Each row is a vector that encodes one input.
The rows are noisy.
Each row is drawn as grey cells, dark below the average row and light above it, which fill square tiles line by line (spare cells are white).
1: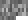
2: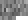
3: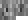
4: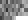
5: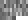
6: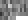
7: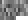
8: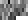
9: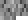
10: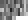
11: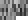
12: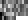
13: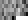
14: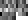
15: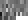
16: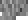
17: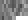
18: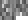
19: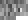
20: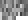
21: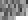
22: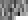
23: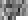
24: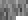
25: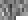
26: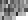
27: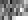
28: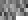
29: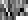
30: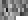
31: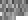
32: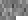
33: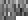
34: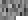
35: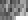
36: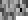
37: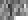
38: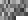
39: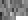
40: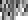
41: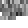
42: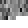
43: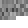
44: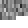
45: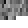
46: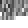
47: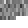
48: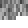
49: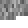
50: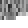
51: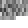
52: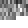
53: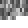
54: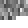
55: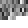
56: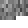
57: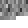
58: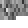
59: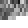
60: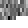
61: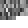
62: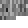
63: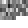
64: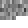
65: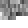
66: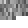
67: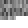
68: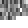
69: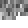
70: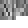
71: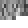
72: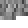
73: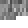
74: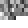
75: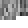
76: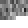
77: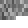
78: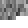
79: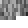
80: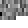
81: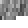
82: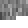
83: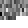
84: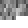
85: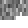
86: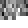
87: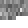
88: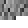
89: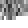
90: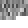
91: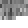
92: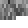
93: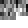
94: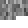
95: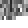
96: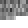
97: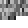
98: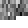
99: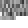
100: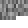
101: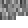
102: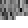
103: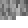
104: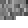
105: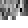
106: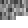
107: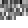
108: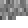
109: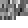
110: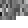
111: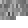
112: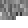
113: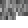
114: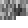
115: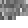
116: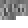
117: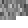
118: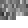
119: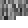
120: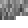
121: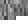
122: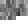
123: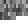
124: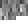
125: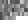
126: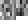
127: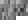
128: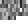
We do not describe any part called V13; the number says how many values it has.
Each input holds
a value of V13, together with either one of 6 labels, or a point on a 9-point line.
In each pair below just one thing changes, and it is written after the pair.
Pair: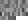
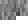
the label
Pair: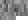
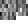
the value of V13
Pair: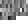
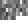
the value of V13
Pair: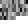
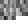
the label
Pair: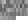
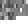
the value of V13
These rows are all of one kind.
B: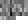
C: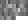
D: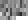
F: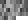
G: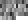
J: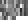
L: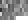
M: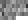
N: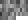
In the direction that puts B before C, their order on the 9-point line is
B, G, D, M, C, N, L, J, F.
